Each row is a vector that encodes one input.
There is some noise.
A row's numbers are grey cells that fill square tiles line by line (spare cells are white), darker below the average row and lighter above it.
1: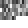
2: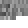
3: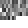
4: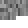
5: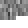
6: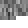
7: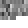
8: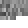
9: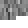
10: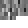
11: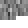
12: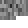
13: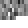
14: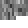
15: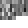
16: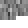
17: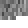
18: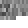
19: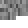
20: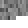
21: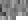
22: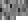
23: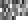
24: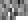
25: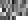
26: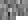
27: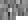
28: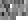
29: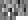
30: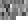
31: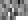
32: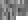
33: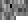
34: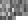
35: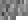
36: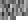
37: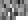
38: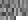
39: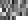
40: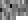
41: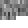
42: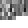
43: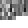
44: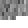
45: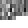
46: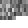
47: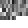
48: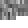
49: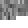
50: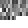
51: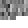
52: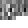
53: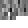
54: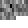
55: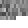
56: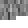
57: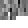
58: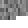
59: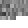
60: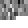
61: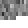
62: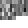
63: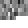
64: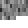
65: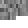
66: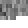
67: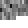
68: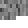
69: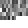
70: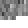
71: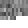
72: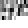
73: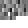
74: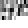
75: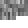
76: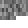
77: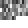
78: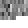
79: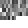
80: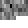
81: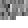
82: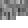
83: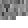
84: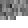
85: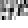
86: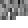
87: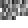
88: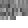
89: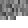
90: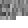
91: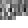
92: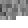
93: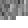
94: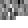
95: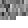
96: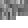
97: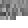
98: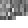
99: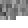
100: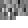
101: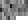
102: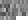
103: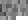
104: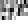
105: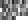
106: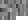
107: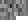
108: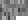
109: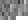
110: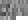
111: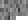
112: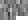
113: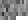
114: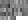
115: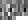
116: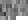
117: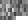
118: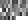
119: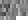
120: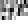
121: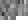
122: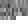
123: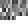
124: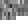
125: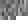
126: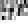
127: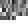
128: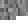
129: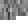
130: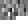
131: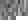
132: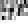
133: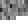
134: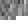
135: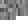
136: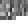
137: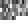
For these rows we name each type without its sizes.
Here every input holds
a list of items, each a point on a line and a true/false value.
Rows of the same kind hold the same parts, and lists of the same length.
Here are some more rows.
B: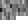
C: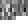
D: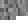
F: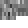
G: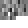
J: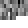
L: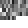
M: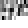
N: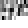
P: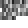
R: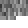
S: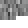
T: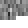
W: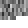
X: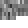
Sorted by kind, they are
B, D, F, R, S, T, W, X
C, G, J
L, P
M, N

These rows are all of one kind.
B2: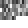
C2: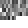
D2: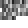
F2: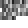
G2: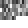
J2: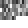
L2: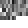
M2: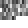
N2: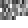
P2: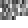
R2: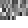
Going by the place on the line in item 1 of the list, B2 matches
G2, J2 and N2.
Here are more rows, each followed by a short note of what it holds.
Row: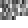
a list of one item
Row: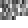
a list of one item
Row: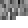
a list of two items
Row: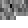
a list of three items
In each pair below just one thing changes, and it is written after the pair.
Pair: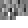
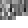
the true/false value in item 1 of the list
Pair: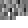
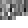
the true/false value in item 1 of the list
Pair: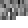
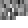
the place on the line in item 1 of the list
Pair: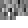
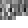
the true/false value in item 1 of the list
